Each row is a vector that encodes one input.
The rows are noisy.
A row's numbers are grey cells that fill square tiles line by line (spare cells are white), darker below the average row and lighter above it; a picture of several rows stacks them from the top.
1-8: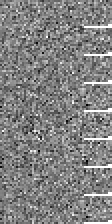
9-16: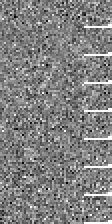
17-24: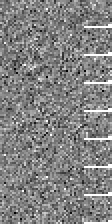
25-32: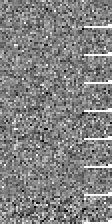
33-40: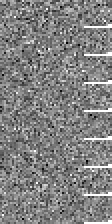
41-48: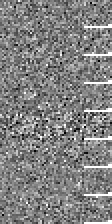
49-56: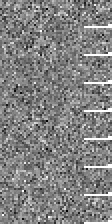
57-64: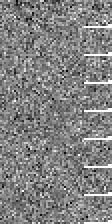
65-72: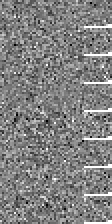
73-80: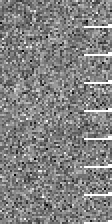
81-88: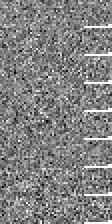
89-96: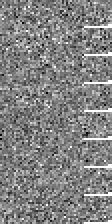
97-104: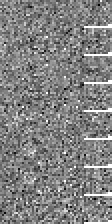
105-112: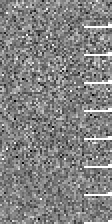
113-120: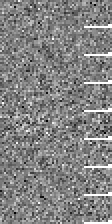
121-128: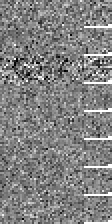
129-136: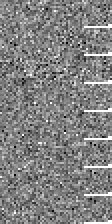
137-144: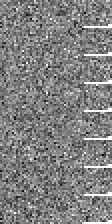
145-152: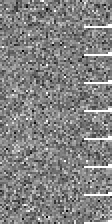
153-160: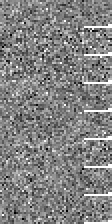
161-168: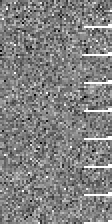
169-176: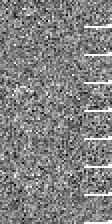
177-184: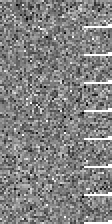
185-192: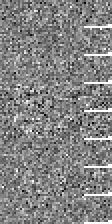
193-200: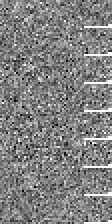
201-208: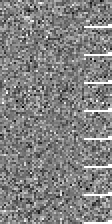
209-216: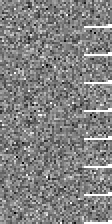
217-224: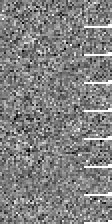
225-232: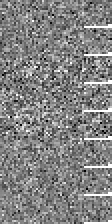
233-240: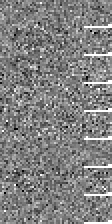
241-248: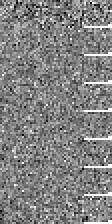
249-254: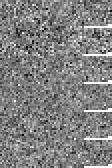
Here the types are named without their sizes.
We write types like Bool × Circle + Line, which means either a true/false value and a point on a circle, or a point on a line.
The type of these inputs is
(Line + Tree) × Tree.
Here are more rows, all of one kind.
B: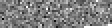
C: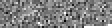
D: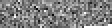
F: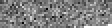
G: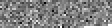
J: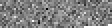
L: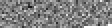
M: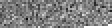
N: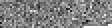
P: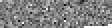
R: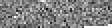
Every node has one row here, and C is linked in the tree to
F.
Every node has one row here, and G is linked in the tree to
L.
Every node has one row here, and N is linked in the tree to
M.
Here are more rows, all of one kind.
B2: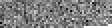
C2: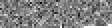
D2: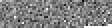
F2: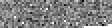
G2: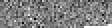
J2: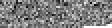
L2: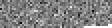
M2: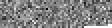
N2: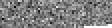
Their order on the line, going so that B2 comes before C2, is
G2, M2, B2, D2, F2, C2, L2, J2, N2.
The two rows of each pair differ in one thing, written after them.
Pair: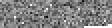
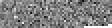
the place on the line
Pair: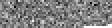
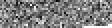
the node of the tree
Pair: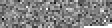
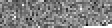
the node of the tree
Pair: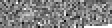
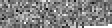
the node of the tree
